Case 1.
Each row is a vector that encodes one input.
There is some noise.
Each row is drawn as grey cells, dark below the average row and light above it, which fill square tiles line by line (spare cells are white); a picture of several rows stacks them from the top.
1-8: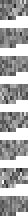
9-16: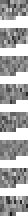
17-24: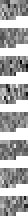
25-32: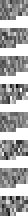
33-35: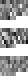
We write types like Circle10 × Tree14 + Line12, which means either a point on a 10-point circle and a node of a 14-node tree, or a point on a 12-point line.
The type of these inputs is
Line7.
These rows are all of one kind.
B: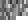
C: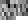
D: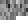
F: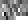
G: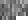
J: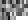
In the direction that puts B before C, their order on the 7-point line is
J, B, G, D, C, F.
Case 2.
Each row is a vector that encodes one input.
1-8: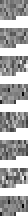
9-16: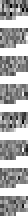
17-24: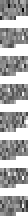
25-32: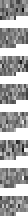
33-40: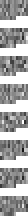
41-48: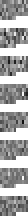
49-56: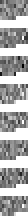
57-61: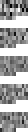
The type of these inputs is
Bool × Bool × Bool + Unit.
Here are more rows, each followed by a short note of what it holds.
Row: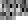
a fixed value
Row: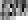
a fixed value
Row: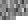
three true/false values
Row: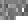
three true/false values
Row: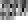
a fixed value
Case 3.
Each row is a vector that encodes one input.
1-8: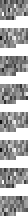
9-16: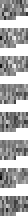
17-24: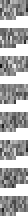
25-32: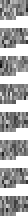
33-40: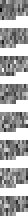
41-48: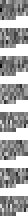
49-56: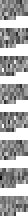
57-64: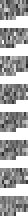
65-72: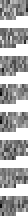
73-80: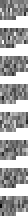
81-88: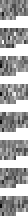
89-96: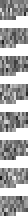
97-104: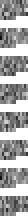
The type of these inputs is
Line14.
